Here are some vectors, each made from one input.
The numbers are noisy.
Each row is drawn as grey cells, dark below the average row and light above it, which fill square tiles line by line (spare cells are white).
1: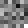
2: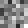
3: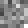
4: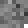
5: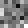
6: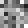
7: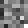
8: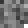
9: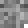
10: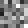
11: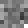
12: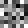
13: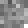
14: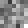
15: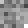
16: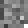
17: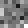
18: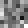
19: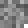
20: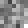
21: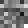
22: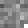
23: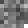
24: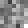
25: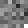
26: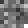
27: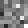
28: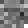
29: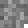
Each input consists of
a point on a 7-point line.
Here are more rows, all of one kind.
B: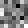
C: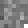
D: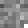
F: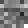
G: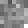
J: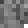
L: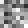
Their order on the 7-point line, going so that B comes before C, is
F, B, J, C, D, G, L.
